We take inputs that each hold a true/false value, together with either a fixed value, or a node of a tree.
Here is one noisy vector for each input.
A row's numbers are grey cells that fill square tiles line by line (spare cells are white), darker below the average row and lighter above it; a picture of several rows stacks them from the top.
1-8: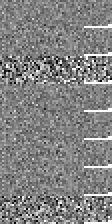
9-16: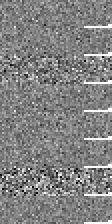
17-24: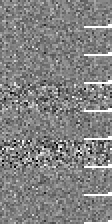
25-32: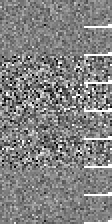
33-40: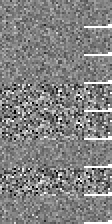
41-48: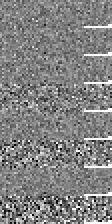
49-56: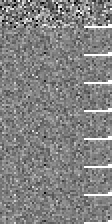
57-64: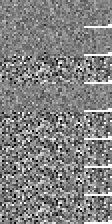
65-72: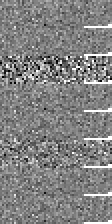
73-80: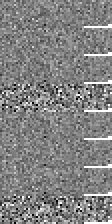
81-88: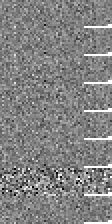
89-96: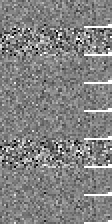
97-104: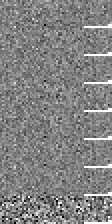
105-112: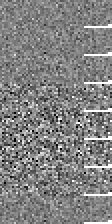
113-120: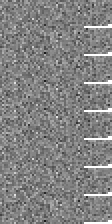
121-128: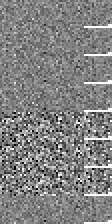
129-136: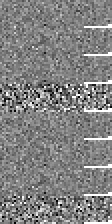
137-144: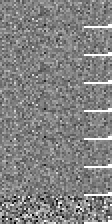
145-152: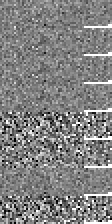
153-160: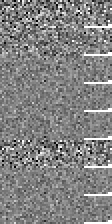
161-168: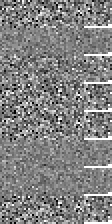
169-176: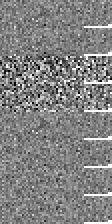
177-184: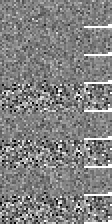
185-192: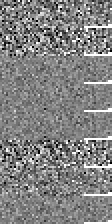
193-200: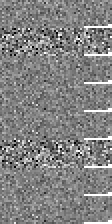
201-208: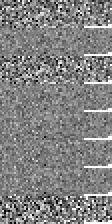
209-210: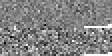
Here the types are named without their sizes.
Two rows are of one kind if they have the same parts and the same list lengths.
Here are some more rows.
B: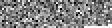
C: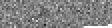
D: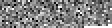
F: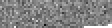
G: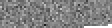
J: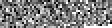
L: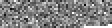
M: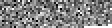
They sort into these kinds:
B, C, D, F, G, M
J, L

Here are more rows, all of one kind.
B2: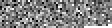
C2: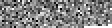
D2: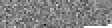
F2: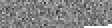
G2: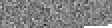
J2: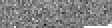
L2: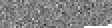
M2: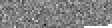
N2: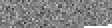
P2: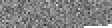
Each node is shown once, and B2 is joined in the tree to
M2.
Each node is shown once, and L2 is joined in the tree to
C2, M2 and N2.
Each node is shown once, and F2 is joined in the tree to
N2.
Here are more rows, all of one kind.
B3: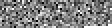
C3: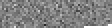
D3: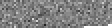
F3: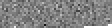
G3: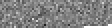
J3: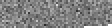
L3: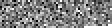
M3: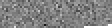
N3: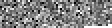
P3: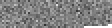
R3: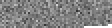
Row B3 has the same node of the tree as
J3, P3 and R3.
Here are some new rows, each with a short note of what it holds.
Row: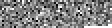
a node of a tree and a true/false value
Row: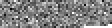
a true/false value
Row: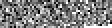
a true/false value
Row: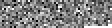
a node of a tree and a true/false value
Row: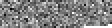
a true/false value
